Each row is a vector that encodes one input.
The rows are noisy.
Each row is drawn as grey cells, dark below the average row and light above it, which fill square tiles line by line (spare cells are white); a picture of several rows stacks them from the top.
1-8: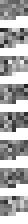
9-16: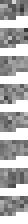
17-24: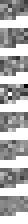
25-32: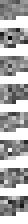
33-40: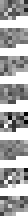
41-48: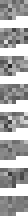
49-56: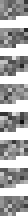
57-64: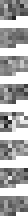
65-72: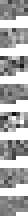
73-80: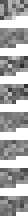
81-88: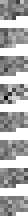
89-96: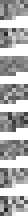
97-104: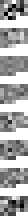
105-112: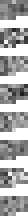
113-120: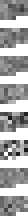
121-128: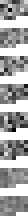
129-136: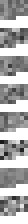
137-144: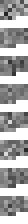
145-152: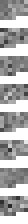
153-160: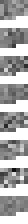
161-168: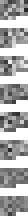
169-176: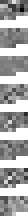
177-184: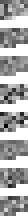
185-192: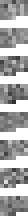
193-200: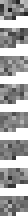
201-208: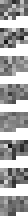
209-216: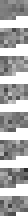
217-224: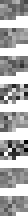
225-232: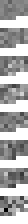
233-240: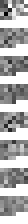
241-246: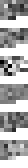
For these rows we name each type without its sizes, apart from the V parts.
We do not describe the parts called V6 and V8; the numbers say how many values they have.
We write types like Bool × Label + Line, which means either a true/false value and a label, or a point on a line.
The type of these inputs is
Bool × Label × Line × V6 × V8.
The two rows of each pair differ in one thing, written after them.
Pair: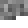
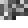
the value of V6
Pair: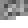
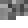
the label
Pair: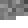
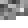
the true/false value
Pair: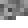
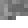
the label
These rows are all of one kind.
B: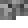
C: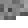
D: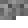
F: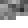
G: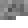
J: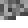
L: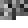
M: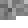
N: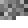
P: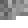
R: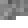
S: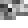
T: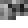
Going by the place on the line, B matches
D, N, P and S.
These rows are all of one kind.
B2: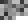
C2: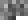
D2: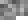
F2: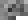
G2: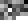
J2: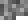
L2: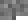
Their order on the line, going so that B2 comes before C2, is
B2, D2, J2, L2, G2, C2, F2.
